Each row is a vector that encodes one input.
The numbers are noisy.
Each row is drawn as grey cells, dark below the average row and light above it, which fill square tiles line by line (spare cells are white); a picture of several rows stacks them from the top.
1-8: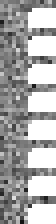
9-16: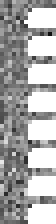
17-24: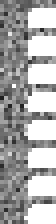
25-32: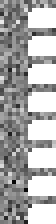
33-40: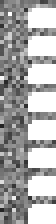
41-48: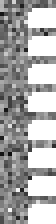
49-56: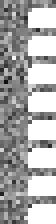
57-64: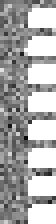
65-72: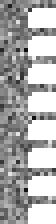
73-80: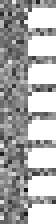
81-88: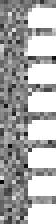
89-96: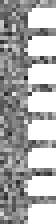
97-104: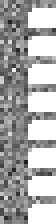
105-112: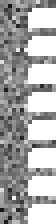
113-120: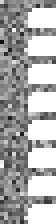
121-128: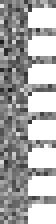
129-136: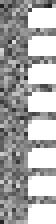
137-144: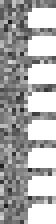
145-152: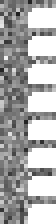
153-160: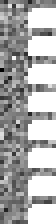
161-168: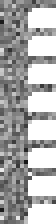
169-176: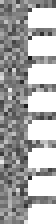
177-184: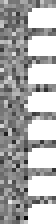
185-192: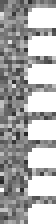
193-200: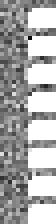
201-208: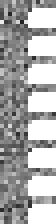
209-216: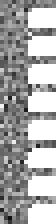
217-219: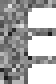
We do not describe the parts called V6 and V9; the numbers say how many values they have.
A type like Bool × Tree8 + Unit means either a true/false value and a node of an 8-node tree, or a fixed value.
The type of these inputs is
(Bool × Circle11 + V6) × V9.
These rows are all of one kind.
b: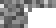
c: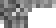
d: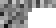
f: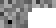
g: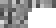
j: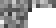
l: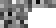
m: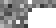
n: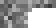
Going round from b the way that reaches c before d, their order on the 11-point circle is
b, f, c, m, j, g, l, d, n.
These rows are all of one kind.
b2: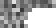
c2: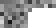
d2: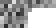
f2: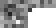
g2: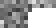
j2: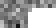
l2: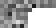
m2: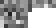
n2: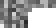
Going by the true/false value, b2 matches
f2 and l2.
